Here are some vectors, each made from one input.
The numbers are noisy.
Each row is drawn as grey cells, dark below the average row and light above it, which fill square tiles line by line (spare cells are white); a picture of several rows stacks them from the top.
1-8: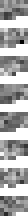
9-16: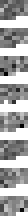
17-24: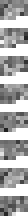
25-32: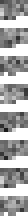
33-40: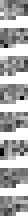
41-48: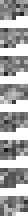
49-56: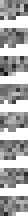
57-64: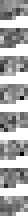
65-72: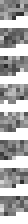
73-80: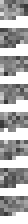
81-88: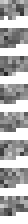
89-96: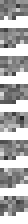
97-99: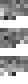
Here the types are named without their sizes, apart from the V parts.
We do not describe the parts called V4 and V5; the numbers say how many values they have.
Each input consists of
a value of V4, together with either a point on a circle and a true/false value, or a value of V5.
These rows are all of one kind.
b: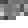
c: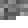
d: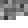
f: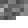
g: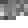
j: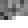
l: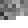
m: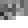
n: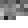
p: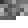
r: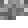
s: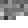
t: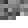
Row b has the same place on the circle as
g and t.
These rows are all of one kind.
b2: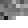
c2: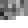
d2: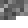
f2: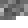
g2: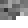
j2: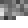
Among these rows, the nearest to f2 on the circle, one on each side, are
d2 and g2.
